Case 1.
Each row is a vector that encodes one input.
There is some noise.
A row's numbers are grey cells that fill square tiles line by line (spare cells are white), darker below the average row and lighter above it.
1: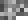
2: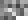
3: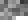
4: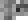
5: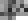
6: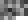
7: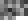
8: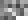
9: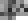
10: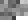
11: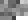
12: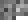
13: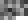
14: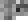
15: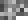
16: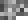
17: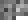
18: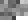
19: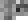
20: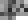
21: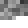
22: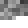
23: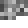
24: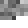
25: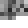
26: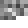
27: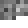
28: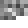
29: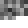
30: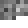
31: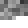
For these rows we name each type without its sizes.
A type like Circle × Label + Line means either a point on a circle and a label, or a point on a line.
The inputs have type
Bool × Bool × Bool.
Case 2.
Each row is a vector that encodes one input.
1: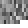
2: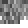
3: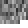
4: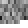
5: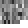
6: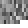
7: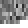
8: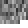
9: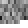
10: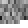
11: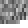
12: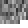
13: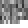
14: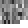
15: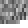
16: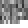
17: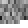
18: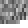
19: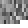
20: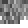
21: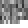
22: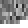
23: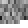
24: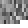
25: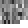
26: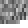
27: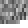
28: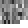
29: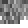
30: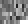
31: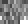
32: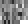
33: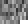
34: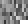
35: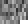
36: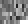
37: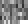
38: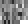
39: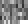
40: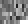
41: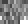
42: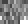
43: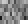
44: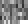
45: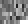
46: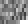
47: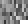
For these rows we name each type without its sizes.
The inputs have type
Bool × Bool × Bool.
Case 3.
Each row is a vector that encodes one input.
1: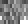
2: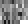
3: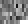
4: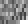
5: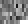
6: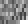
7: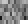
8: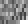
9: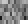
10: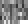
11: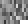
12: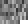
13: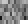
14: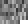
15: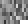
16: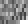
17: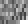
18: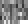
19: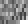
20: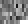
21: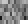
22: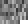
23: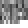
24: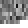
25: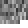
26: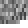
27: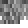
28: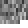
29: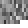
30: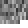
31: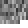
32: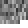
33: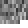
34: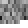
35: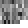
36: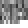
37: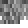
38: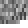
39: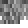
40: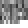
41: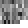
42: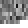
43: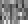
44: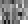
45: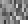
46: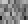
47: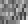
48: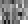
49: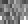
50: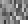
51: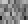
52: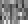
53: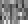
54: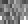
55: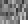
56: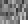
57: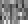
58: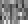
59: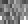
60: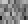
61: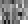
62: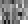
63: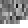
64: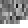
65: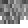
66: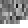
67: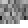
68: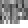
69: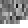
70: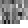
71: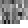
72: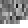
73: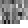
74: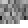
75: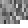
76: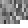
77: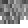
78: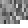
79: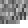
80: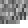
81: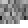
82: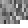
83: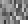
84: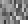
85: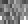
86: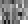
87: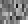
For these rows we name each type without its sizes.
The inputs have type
Bool × Bool × Bool.
